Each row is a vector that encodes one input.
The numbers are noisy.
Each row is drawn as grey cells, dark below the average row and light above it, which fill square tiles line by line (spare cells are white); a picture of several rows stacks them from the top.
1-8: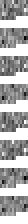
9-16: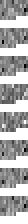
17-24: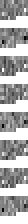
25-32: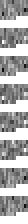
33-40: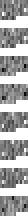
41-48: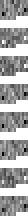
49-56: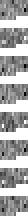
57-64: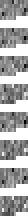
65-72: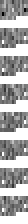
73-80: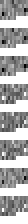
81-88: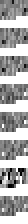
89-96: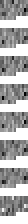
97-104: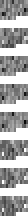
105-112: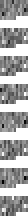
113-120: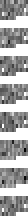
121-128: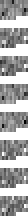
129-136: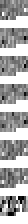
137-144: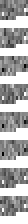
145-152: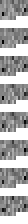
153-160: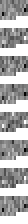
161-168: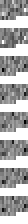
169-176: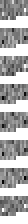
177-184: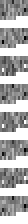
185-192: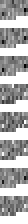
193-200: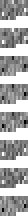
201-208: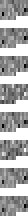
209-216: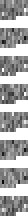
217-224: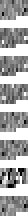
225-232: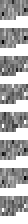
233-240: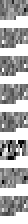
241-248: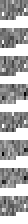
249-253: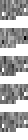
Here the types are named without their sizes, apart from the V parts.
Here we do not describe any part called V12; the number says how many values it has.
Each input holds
a list of items, each a point on a circle and a value of V12.
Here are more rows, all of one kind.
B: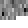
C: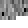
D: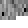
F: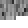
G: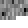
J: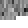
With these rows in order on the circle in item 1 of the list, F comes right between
G and J.
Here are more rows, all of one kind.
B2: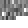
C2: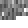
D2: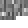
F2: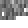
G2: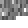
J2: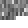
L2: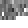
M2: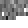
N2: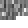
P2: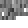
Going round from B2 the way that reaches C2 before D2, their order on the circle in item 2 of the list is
B2, C2, F2, D2, N2, G2, P2, J2, L2, M2.
